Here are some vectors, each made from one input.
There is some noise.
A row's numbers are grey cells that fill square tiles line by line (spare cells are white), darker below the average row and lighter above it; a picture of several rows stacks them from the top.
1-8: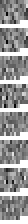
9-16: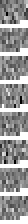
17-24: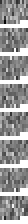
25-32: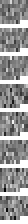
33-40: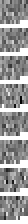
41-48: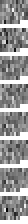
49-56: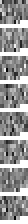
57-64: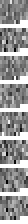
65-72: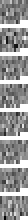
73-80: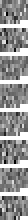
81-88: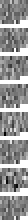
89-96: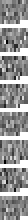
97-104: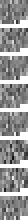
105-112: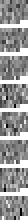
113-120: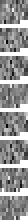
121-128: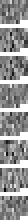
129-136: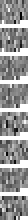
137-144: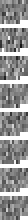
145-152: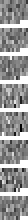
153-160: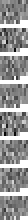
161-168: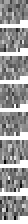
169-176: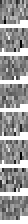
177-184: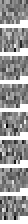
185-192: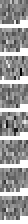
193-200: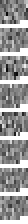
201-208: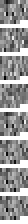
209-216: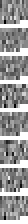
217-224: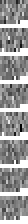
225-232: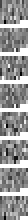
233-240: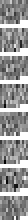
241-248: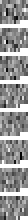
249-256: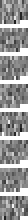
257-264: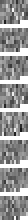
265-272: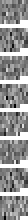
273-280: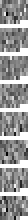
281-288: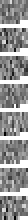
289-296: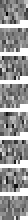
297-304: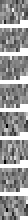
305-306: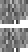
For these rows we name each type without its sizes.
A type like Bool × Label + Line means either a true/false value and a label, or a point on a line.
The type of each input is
Circle + Line.
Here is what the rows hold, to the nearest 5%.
About 50% of them hold a point on a circle. The rest hold a point on a line.
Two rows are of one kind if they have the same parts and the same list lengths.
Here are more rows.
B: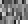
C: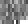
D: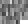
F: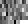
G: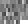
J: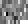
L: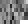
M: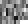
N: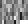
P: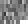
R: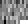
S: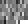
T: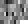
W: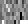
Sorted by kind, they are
B, F, J, L, M, N, R, S, T, W
C, D, G, P

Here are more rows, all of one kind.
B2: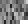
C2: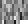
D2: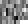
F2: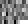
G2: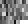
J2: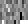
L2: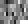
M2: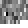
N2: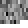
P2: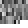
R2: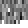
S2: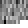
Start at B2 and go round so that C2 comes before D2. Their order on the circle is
B2, S2, C2, J2, R2, P2, G2, F2, D2, M2, L2, N2.
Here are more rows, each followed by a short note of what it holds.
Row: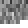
a point on a line
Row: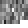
a point on a circle
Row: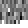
a point on a circle
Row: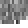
a point on a line
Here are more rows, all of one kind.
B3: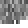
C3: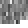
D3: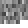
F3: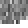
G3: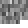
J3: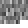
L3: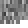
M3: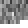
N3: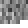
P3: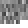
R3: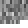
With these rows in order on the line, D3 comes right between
J3 and P3.
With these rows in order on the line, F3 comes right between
B3 and C3.
